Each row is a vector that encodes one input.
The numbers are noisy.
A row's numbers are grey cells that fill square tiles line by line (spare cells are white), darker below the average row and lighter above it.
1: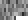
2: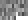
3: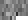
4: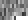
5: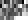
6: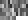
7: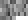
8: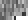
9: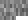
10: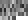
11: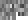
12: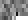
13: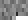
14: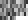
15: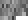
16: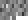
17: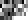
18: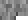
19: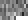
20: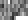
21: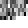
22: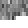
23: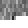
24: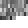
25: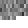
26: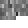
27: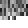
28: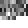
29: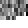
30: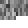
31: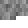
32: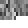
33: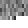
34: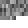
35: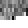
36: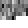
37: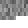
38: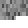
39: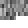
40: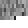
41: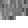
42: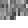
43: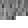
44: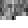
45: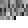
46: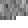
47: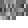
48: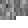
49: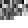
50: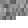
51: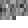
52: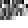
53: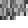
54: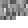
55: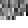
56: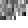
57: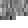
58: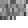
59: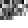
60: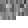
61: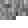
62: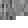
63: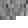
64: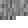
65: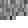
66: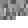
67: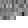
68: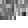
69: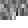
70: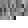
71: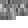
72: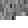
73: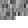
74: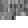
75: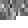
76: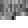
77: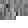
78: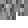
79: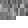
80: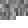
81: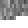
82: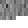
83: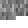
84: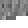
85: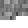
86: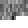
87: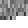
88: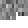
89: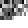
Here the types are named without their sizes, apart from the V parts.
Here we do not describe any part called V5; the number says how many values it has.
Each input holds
a list of items, each a point on a circle and a value of V5.
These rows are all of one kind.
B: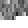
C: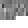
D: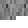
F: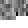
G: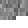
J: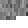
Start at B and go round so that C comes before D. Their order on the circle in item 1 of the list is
B, C, G, J, D, F.
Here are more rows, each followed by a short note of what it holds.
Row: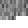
a list of two items
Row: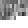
a list of one item
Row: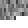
a list of one item
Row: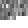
a list of one item
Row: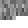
a list of two items
